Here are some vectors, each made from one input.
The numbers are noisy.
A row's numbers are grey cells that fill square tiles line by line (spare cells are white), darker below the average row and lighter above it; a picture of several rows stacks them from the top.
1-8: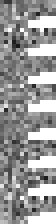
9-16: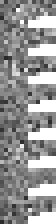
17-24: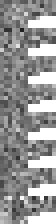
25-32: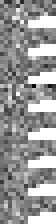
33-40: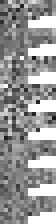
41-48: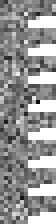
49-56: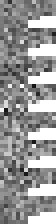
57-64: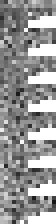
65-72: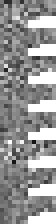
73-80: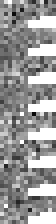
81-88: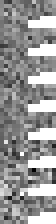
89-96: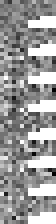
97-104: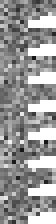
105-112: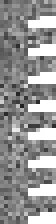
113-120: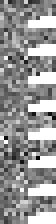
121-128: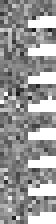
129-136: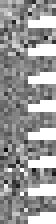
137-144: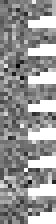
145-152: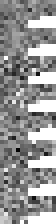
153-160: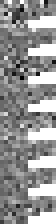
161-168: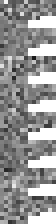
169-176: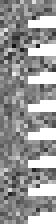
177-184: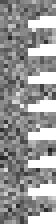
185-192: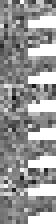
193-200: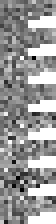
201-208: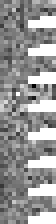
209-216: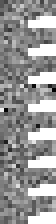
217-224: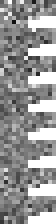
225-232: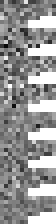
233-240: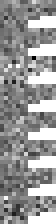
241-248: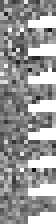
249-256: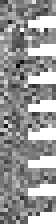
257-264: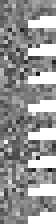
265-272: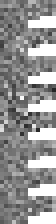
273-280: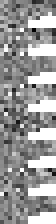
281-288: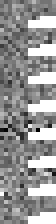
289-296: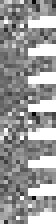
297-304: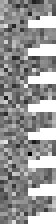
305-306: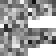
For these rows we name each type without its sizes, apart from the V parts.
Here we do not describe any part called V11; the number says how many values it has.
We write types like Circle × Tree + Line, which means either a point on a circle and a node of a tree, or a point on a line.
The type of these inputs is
Bool × Circle + Line × Line + (Tree + Unit) × V11.
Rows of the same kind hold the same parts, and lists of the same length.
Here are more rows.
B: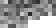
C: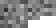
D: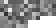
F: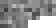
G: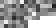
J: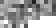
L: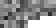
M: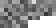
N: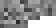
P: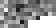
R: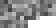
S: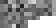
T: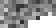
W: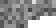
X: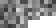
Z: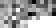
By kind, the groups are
B, D, P, T
C, M, R, X
F, L, N, S, W
G, J, Z

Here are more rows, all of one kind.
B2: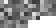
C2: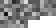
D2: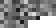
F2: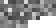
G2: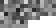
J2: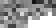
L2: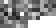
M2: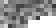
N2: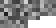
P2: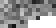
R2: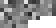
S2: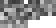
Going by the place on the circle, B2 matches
C2, N2 and R2.
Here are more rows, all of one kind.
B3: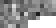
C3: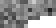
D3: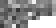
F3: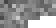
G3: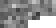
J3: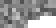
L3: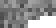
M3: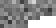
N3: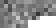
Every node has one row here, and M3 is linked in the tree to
D3.
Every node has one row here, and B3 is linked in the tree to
F3 and G3.
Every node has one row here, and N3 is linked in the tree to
F3 and L3.
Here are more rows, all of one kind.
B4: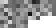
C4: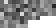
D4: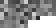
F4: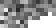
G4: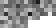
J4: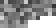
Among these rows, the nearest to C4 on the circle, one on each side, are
G4 and J4.
